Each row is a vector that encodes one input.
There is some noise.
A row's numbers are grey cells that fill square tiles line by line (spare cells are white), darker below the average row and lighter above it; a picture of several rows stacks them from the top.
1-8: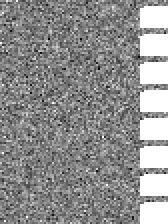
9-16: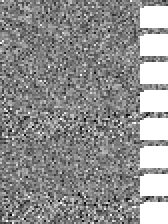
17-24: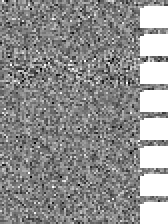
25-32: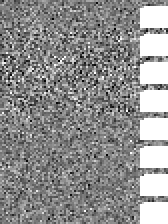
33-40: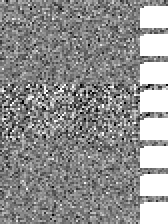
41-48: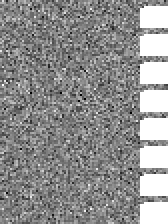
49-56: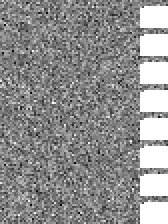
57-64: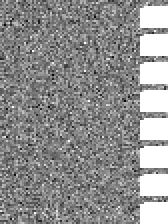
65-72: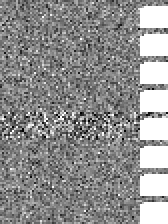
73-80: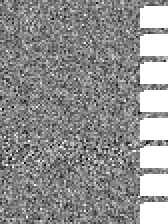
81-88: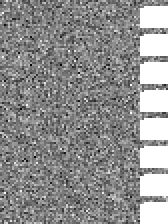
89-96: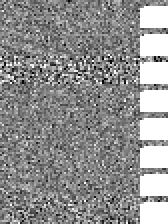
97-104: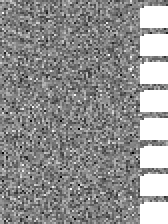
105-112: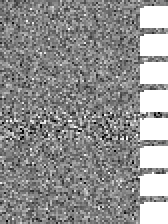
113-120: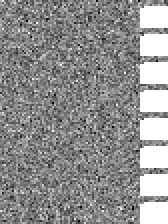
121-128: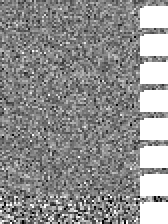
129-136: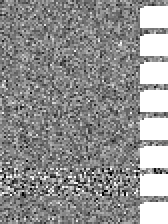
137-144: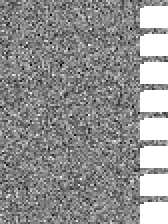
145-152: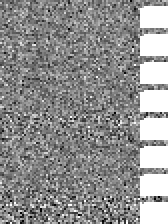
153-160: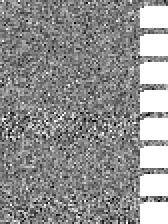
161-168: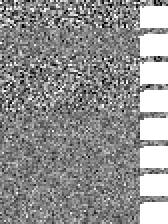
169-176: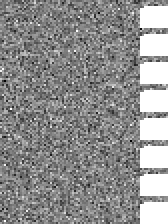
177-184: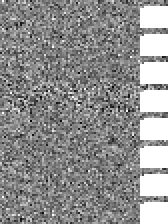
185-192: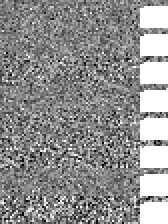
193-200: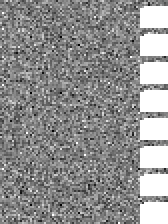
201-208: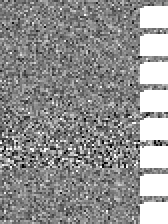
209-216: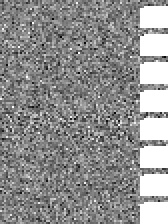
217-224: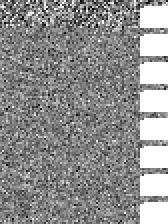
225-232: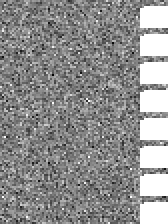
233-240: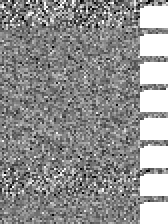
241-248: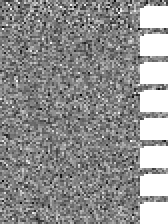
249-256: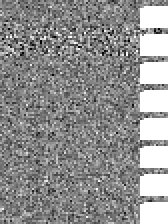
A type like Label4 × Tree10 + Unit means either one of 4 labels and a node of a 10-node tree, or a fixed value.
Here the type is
(Label6 + Line6) × List2(Line5) + Line7.
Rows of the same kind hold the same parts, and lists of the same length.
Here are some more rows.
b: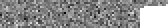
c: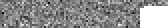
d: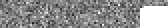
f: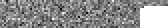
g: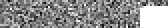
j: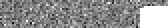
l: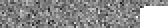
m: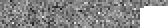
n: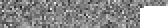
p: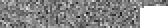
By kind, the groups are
b
c, n
d, l, m
f
g
j
p

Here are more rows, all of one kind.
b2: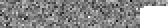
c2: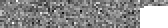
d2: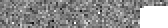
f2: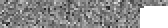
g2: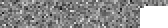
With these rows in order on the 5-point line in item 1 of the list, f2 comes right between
d2 and g2.
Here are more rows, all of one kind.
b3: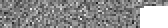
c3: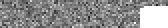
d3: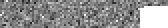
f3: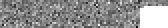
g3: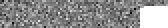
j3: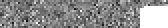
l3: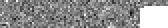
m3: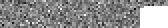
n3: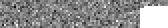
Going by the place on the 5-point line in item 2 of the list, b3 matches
f3, l3 and n3.
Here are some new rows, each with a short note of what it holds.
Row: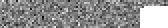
one of 6 labels, together with the empty list
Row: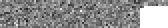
a point on a 6-point line, together with a list of one item
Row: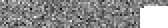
one of 6 labels, together with the empty list
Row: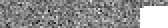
one of 6 labels, together with a list of one item
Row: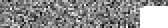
a point on a 7-point line
